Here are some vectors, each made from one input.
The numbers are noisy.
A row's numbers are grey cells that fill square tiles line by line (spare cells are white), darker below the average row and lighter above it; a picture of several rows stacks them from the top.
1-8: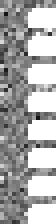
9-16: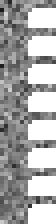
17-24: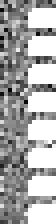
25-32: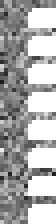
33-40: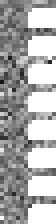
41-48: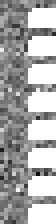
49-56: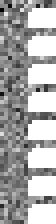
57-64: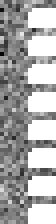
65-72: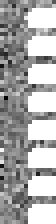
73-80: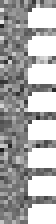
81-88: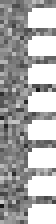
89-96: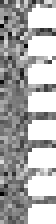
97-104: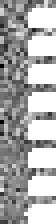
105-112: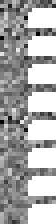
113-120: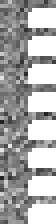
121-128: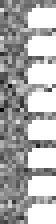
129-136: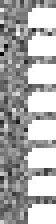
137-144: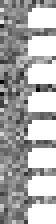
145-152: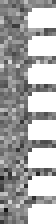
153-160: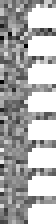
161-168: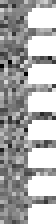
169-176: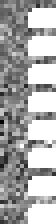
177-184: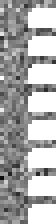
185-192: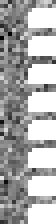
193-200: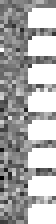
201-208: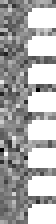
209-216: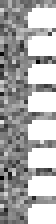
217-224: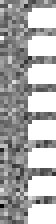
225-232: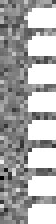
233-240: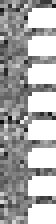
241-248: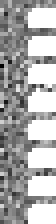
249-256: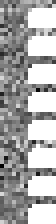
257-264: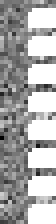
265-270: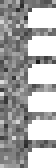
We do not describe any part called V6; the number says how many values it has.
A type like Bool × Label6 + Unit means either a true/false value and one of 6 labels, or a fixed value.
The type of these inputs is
Line7 × (Line9 + List2(V6)).
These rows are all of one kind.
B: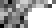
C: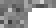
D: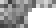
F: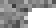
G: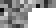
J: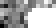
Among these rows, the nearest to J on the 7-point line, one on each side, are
B and D.
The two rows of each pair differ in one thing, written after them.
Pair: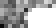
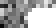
the place on the 9-point line
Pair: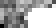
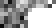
the place on the 7-point line
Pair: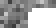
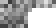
the place on the 7-point line
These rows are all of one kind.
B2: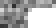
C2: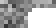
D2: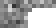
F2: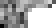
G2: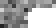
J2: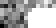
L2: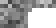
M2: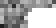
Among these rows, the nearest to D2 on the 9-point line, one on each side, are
B2 and J2.
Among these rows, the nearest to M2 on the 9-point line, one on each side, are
F2 and G2.
